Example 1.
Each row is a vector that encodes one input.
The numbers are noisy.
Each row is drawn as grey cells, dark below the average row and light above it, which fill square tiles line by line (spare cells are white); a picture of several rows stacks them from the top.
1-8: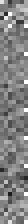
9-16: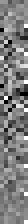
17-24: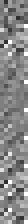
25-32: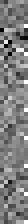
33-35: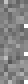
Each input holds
a point on a 7-point line.
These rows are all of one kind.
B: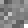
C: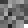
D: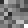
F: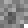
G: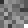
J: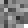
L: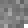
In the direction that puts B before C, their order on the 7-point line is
F, D, G, L, B, C, J.
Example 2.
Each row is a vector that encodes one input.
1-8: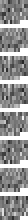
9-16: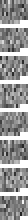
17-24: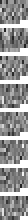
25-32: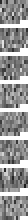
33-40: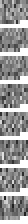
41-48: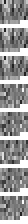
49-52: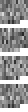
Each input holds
a point on a 9-point circle.
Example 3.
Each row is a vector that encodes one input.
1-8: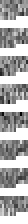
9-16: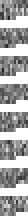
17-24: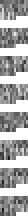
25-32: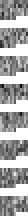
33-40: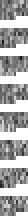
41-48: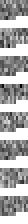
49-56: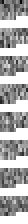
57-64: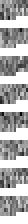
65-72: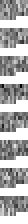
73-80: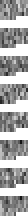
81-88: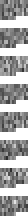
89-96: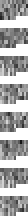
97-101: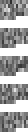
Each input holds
a point on a 16-point line.
